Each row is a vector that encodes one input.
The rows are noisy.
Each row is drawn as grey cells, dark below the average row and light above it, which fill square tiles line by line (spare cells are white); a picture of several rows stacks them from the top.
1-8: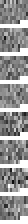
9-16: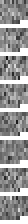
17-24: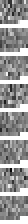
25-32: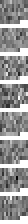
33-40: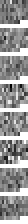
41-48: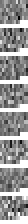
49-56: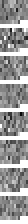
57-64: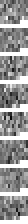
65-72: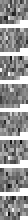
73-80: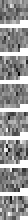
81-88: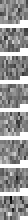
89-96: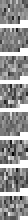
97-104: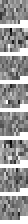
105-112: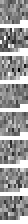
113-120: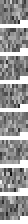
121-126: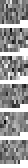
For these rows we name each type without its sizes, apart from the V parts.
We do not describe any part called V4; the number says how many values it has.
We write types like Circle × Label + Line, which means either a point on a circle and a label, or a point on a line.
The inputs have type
Label + Line × (Line + V4).
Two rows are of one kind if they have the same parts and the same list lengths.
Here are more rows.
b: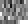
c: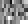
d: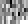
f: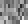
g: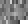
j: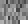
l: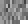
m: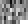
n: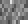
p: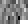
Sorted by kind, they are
b, c, d, m
f, g, j, l
n, p

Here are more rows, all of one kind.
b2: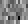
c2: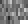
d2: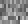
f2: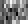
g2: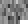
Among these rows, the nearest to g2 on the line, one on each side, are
b2 and c2.
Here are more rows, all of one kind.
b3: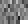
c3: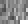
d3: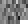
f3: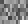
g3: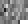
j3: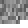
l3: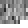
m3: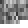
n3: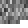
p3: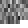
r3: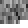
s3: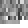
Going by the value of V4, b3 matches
d3, p3 and r3.
